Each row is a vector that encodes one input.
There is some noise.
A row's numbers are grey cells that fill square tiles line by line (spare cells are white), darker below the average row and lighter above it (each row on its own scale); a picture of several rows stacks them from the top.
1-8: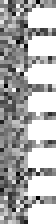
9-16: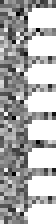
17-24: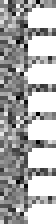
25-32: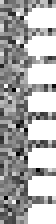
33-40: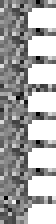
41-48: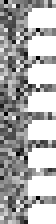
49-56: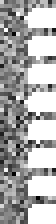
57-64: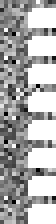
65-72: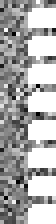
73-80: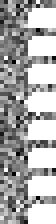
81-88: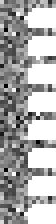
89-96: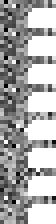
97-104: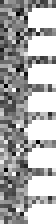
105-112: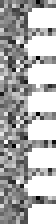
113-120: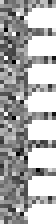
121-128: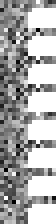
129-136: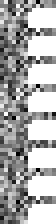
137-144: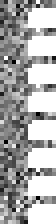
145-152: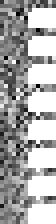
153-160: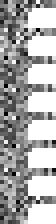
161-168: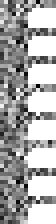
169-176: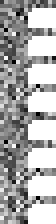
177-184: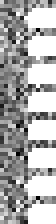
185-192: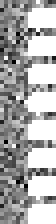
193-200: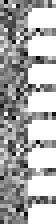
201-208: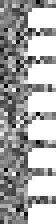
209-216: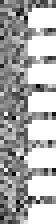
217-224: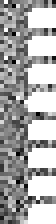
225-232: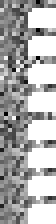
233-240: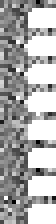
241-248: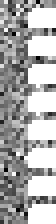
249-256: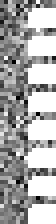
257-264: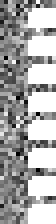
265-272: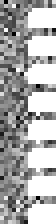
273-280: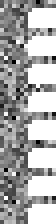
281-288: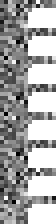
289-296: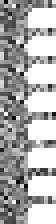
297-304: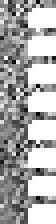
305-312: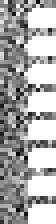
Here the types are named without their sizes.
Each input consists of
three true/false values.
